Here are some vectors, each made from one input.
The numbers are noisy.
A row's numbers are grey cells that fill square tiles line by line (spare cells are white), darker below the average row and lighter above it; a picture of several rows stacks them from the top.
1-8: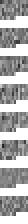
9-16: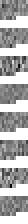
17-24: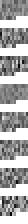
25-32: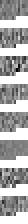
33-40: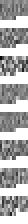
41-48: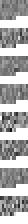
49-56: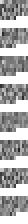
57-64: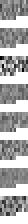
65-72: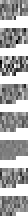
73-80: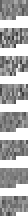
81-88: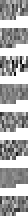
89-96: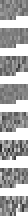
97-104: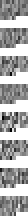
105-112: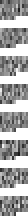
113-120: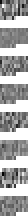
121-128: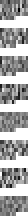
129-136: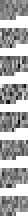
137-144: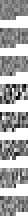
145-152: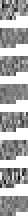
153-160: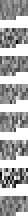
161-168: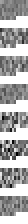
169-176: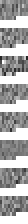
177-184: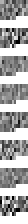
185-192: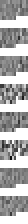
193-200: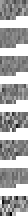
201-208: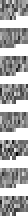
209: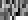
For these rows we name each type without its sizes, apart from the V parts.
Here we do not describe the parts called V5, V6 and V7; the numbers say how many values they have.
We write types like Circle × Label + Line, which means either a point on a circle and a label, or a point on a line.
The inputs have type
(Line × Line × V5 + Tree) × (Line + V6) × V7.
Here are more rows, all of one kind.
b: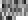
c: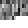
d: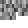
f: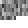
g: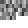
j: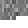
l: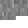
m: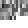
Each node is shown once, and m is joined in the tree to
l.
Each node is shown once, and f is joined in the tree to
l.
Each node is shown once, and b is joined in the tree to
c and d.
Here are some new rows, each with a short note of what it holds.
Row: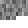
a point on each of two lines, a value of V5, a value of V6 and a value of V7
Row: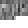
a point on a line, a node of a tree and a value of V7
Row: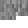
a node of a tree, a value of V6 and a value of V7
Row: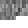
a point on a line, a node of a tree and a value of V7
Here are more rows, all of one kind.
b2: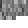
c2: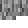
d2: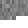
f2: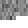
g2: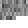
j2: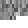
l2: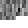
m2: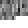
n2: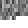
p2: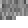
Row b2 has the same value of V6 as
f2, l2, m2 and n2.
